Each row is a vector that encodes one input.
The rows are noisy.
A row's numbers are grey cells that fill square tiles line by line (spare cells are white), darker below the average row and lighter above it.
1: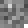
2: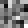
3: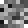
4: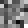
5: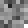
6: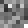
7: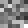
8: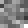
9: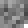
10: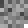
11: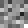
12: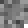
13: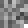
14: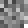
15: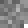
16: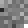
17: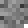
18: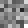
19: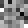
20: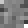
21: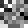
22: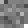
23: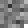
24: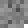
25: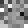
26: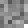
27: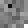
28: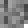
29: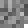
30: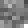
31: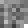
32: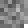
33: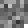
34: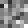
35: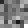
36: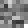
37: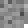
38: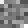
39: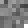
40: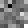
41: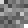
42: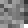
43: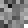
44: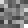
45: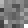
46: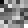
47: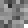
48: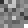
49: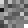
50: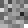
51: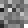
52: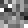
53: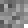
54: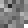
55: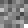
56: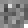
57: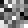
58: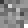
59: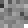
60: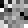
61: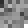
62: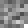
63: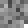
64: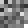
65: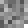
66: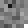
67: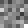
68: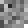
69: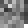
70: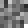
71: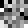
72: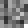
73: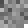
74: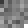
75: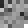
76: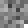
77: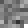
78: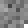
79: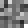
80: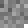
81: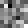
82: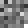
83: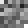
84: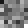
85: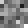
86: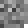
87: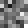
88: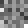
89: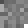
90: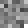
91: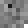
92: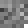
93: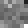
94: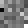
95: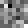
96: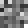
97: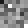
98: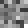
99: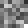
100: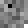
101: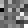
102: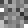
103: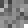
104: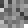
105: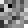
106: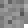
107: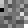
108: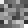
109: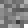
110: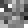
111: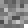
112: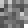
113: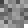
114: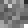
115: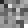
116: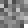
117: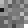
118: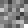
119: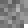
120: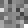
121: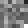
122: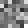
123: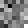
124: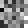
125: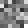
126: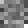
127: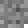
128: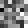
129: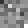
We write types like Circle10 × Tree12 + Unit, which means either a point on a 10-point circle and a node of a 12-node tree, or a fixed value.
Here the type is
Bool × Bool × Bool × Bool + Circle6 × (Tree8 + Unit) + Unit.
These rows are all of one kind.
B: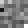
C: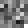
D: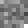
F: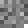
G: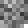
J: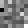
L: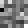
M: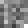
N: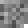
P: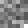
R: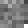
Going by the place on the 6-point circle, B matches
G, L, N and R.
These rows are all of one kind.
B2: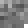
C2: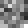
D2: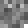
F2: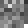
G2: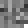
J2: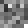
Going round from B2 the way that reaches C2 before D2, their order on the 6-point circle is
B2, F2, J2, C2, D2, G2.
